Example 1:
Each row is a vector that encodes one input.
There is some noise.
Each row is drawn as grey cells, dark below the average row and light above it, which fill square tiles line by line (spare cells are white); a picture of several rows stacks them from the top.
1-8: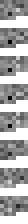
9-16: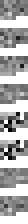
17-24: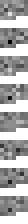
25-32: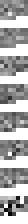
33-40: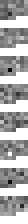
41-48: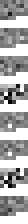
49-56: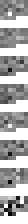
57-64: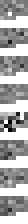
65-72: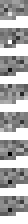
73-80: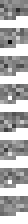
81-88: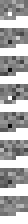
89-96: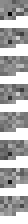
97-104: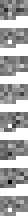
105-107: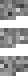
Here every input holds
either a fixed value, or a node of a 12-node tree and a true/false value.
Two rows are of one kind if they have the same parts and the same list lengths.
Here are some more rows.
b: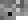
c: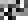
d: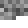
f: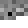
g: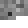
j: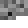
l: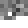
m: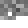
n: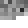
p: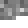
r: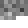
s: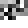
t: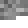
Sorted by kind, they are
b, d, f, g, j, l, m, n, p, r, t
c, s

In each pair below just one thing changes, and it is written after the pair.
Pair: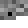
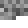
the true/false value
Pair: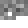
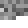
the node of the tree
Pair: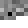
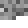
the true/false value
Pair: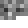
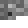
the true/false value
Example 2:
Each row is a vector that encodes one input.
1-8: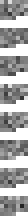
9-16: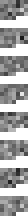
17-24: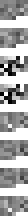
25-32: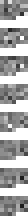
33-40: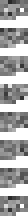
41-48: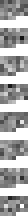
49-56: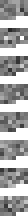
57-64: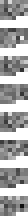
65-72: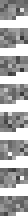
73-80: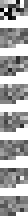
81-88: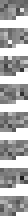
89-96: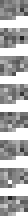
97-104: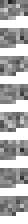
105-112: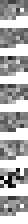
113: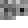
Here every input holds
either a fixed value, or a node of an 11-node tree and a true/false value.
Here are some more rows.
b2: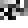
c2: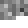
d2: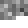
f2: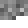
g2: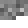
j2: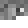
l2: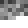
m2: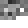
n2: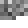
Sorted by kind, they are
b2
c2, d2, f2, g2, j2, l2, m2, n2

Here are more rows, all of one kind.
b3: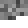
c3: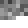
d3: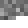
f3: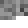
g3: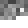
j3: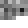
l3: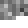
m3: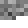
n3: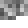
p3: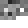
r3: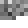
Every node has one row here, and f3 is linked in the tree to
b3, c3, d3, l3 and m3.
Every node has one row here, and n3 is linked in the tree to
l3.
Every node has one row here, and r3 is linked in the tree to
j3 and m3.
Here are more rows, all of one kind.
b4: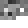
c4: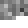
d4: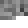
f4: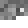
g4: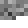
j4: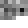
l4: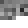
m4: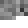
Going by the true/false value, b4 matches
f4 and g4.
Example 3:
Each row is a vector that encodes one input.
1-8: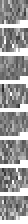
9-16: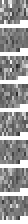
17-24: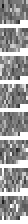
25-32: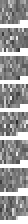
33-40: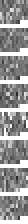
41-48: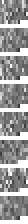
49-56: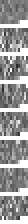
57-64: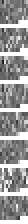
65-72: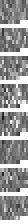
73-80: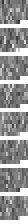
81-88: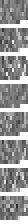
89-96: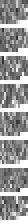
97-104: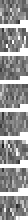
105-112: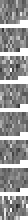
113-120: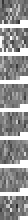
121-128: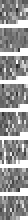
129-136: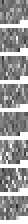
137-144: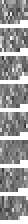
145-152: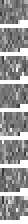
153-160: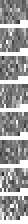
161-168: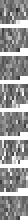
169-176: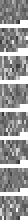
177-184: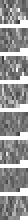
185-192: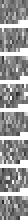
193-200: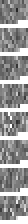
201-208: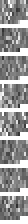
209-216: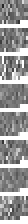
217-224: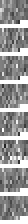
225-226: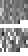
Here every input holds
one of 4 labels and a node of an 11-node tree.
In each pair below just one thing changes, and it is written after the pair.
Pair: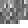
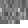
the node of the tree
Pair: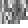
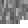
the node of the tree
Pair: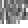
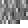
the node of the tree
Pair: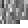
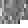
the node of the tree
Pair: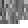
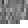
the label
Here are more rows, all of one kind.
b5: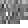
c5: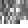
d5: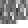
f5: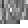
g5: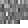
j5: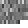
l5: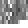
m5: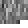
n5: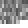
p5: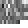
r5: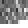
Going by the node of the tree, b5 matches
d5, f5, m5 and n5.
